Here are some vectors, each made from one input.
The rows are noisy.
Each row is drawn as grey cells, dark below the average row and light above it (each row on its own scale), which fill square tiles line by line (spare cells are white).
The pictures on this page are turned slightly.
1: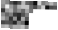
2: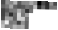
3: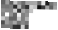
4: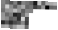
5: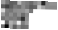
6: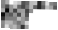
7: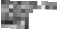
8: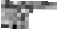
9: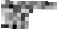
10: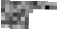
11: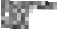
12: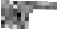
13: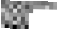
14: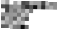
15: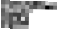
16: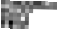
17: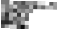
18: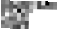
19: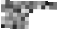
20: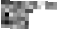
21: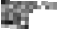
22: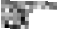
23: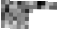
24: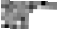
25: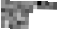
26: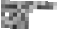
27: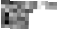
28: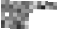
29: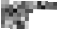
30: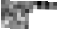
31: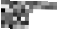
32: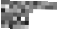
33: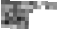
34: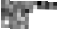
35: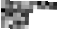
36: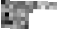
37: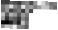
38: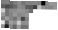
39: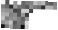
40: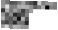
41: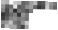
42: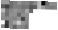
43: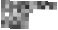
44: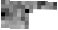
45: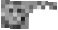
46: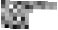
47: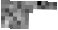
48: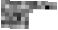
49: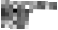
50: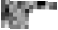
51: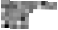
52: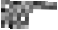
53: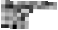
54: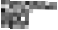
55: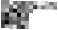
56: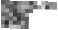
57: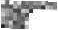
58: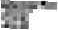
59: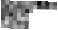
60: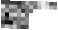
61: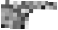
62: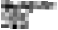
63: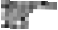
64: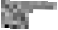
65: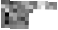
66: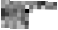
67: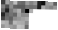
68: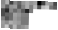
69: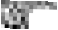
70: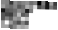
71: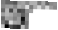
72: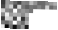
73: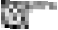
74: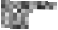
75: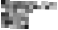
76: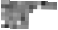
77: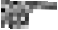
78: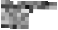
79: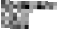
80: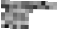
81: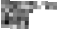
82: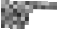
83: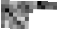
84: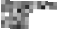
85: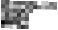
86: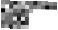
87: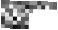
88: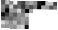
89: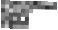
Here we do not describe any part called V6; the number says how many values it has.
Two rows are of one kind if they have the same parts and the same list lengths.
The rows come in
2 kinds.
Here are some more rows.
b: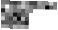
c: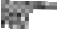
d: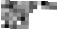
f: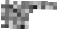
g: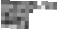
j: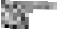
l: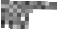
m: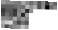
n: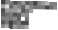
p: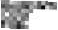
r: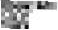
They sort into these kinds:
b, c, g, l, n
d, f, j, m, p, r

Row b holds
a point on each of two 5-point lines.
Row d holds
a point on a 5-point line and a value of V6.
